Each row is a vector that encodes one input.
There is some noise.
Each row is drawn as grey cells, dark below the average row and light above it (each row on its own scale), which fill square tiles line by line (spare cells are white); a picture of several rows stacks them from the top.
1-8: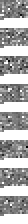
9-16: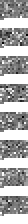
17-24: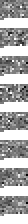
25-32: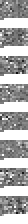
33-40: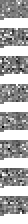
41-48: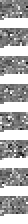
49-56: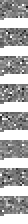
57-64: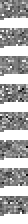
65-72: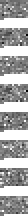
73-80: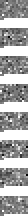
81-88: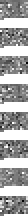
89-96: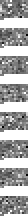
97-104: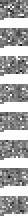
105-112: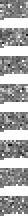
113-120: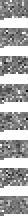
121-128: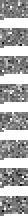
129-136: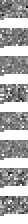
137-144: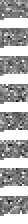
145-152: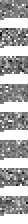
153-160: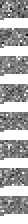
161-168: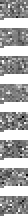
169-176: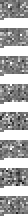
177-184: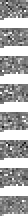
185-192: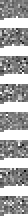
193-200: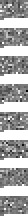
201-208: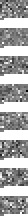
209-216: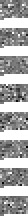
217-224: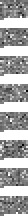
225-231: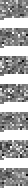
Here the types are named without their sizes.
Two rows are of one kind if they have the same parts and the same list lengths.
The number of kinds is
3.
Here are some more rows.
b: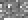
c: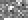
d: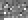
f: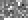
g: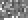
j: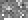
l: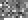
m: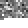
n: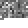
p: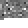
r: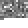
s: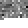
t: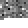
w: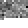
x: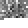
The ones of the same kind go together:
b, c, f, g, j, m, n, r, x
d, l, p, t
s, w

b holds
a point on a line and four true/false values.
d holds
a point on a line.
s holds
a node of a tree.
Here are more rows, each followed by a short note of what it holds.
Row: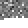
a point on a line and four true/false values
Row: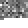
a point on a line
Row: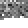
a point on a line
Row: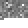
a point on a line and four true/false values
